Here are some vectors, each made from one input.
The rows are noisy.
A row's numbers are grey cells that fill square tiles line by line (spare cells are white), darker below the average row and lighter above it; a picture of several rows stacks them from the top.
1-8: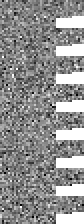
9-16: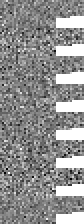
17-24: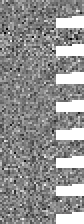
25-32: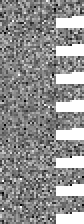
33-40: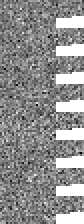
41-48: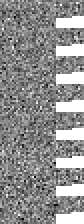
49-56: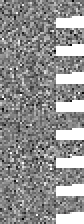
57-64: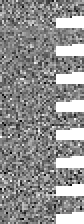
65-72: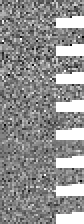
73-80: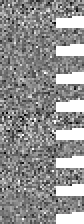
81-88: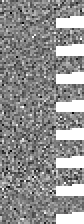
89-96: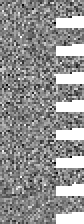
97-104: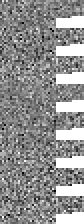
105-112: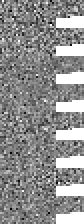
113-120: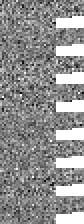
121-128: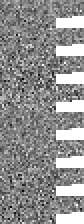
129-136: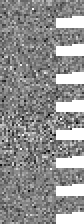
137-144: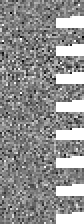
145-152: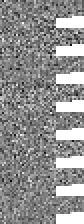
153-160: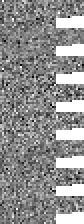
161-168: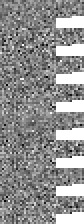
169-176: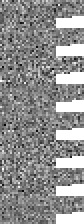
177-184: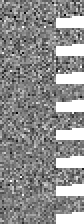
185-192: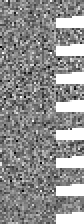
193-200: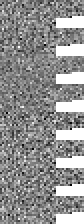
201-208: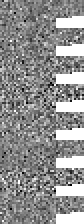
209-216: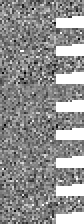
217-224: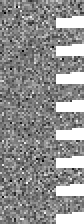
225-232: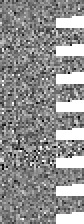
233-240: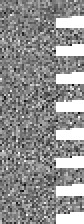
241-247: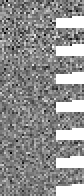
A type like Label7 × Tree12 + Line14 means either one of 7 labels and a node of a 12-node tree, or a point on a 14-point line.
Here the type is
Line11 + List3(Line9).
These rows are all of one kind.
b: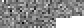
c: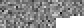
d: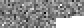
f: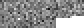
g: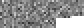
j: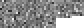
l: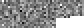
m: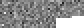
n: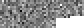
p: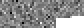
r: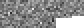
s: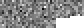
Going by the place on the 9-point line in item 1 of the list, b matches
d, l, n and s.
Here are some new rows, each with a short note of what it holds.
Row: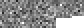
a list of one item
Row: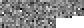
the empty list
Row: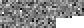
the empty list
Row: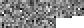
the empty list
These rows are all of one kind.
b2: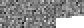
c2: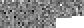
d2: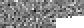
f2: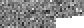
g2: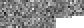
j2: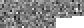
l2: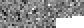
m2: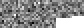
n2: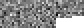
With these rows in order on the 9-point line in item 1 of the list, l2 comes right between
b2 and g2.
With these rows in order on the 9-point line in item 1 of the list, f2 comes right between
c2 and m2.
